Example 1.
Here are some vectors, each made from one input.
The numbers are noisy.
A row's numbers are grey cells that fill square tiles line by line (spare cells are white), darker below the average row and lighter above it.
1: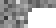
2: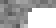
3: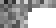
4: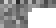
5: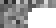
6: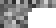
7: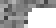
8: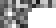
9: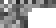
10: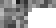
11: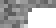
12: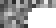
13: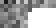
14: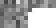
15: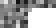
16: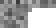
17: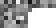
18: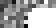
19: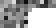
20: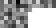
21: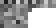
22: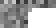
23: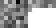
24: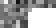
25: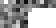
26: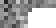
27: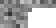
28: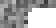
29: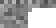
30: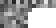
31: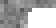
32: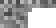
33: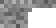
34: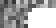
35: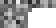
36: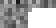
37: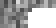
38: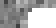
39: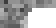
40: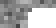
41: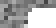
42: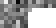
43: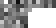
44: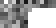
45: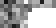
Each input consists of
a point on a 10-point line.
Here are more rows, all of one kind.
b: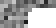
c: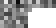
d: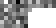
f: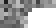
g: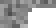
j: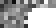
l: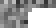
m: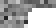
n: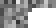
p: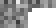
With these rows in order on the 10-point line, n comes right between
j and p.
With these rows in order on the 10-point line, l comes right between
b and c.
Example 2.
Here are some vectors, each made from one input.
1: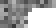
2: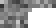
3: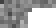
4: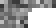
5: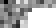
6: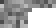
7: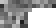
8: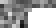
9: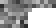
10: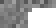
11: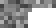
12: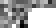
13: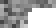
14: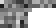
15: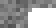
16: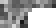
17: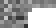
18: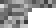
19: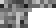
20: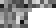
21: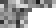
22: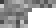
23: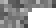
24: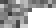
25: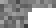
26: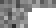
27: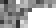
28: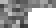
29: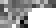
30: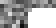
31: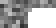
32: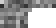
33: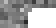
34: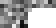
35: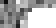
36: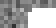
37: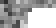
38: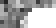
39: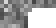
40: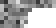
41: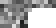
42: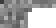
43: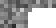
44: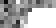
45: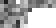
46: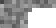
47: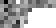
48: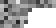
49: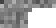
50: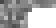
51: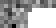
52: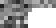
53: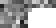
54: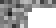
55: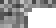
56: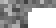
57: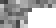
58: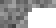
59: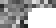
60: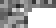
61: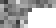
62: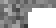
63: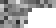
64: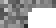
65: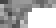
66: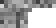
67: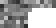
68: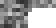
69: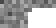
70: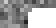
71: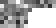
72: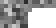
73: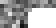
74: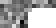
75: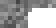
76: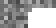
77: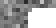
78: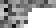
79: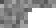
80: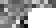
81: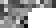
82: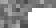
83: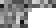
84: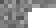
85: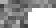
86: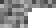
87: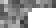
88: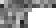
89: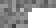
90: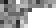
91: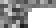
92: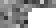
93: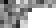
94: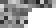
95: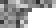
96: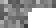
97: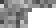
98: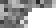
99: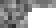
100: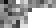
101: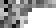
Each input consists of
a point on a 10-point line.
